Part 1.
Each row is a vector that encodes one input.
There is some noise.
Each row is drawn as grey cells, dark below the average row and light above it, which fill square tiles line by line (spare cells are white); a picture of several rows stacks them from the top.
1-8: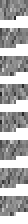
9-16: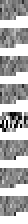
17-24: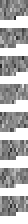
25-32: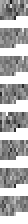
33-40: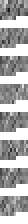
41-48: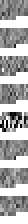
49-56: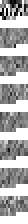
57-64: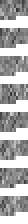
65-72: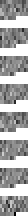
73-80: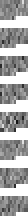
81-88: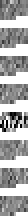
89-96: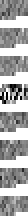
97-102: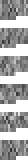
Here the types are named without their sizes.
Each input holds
either a fixed value, or a label and a true/false value.
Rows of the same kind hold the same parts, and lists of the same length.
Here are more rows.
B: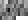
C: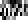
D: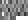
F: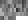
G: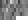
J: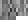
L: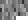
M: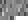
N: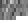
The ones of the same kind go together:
B, D, F, G, J, L, M, N
C

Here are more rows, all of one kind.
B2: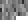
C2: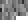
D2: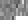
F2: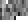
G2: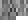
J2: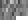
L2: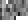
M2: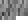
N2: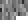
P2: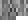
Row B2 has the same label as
C2, F2, L2 and N2.
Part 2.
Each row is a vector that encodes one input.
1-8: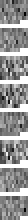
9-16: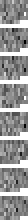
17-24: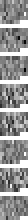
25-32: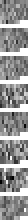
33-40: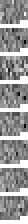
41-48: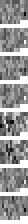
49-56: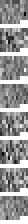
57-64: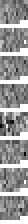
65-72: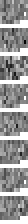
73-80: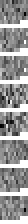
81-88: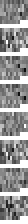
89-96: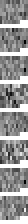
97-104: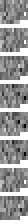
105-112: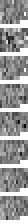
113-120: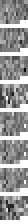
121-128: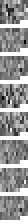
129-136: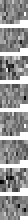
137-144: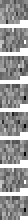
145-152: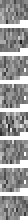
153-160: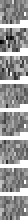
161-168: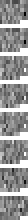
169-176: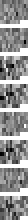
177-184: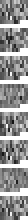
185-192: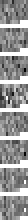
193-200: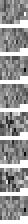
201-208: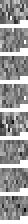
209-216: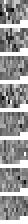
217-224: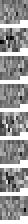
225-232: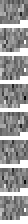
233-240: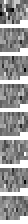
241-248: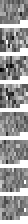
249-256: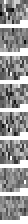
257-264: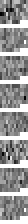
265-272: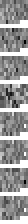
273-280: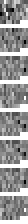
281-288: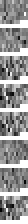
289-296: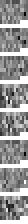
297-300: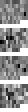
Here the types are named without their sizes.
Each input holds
either a point on a line, or three true/false values.
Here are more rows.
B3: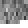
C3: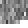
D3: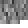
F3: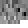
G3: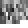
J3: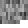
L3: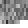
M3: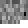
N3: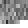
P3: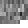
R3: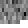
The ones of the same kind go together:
B3, C3, D3, F3, J3, L3, M3, N3, P3, R3
G3

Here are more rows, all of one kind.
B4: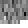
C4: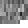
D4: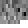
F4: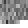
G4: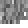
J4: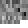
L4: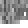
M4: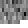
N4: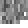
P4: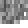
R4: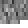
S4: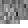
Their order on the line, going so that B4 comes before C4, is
G4, N4, P4, L4, F4, S4, R4, B4, M4, D4, J4, C4.
